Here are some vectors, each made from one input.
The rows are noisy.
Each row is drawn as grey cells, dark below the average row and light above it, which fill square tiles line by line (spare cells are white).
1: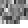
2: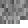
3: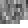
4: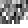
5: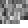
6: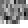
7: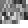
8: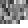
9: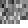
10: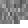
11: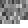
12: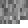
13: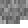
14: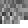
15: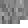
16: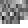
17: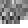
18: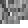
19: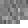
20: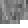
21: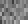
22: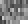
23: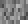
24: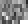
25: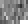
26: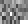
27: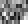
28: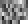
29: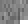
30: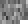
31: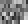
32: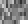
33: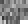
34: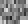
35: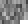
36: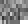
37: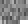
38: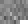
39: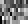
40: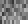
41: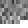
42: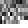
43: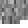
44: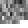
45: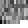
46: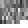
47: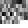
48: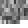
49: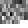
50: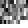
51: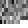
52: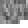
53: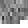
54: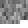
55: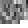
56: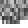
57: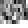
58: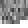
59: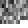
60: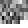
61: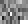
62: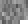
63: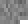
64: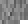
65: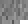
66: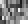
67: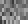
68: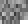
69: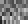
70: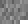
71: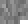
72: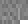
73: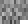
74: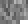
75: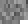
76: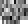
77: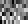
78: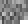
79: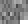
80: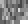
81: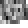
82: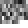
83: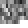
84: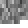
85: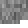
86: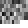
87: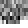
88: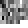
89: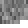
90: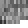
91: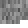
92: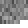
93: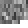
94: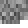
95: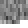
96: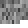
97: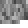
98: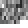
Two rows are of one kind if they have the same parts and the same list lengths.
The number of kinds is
3.
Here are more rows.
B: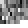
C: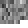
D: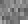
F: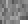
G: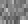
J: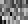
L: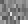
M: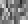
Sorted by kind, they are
B, C, J, M
D, G
F, L

